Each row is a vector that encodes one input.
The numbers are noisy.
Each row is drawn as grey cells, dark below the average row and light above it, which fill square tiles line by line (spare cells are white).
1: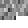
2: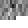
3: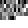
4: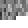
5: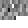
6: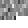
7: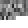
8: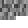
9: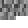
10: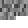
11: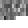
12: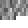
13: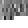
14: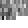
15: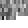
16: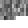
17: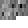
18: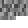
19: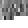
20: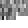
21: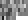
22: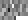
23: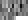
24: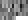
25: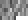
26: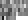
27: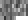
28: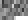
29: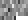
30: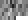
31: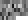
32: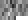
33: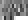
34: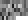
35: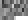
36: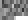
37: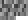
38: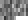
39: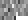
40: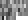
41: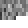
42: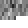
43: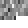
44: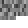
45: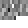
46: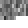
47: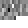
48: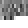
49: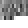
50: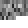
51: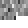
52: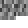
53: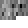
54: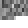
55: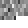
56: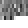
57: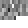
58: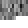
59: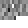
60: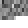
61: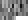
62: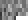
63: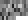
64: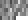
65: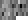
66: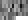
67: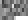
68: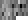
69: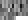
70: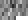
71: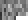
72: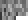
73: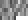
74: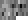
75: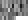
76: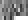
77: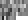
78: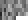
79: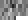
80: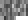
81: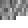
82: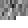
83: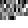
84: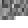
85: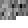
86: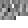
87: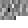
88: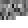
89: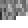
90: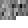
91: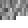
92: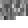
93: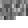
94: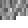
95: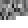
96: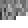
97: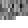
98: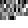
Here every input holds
either a point on a 13-point circle, or a fixed value.
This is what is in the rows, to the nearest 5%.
About 95% of them hold a point on a 13-point circle. The rest hold a fixed value.
